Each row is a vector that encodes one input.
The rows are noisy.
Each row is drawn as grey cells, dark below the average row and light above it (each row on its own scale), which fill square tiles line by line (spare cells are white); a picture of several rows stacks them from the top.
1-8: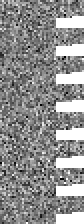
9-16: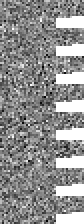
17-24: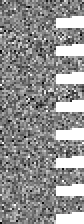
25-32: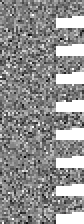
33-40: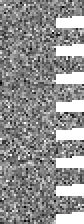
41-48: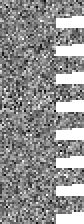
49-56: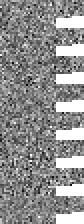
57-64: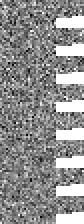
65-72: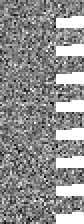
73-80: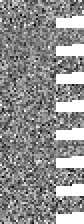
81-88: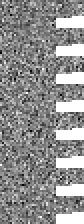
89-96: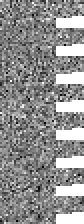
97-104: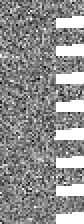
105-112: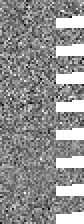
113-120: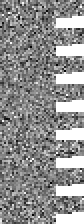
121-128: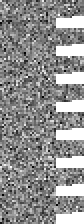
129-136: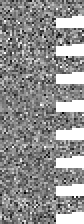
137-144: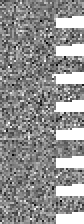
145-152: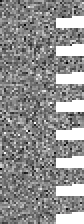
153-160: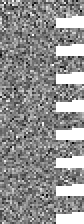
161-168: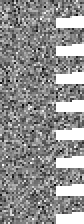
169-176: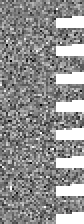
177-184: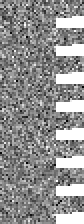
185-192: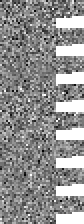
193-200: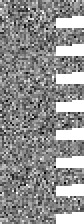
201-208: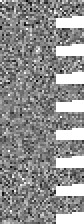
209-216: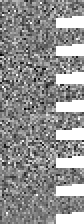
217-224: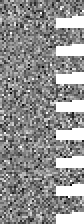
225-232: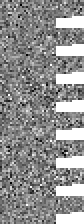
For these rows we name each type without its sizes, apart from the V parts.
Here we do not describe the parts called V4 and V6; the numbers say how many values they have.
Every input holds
a label, a value of V4 and a value of V6, together with either a point on a line, or four true/false values.
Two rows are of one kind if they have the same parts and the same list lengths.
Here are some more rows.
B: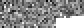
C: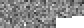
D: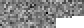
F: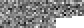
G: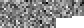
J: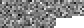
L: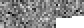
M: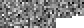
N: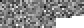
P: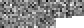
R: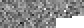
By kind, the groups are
B, C, D, G, M, N, P
F, J, L, R

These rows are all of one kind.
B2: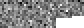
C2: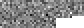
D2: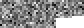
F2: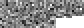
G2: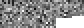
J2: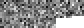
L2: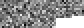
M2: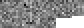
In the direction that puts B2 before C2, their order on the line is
B2, C2, G2, J2, D2, M2, F2, L2.
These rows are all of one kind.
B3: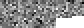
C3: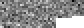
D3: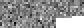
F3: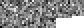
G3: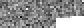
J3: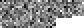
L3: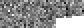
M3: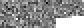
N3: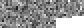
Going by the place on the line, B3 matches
L3 and N3.
